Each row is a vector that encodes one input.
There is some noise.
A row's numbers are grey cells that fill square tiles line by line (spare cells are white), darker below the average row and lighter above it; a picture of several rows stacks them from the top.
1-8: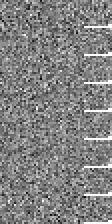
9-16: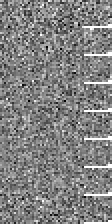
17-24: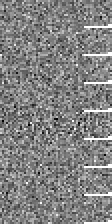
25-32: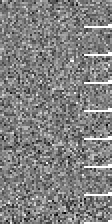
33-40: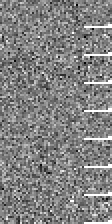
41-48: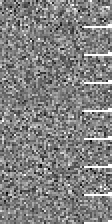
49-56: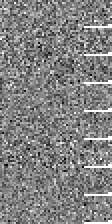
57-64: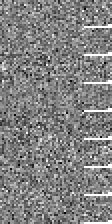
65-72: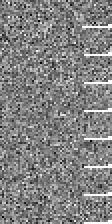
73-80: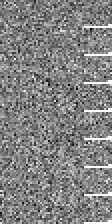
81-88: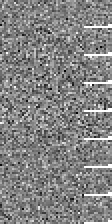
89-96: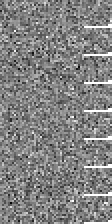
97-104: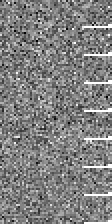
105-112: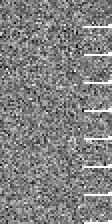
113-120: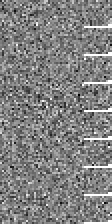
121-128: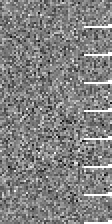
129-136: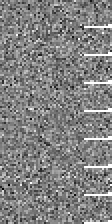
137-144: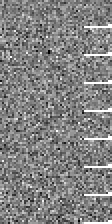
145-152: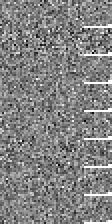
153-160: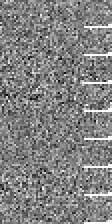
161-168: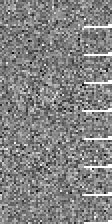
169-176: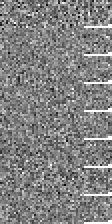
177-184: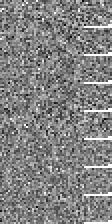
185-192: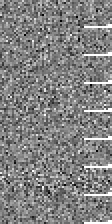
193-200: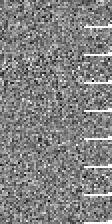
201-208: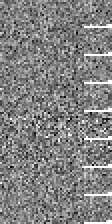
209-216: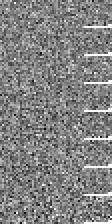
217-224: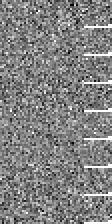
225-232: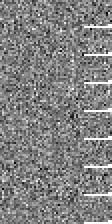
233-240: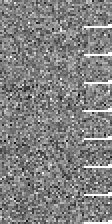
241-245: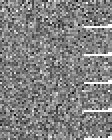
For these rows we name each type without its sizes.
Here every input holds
either a point on a circle, or a label, or a node of a tree.
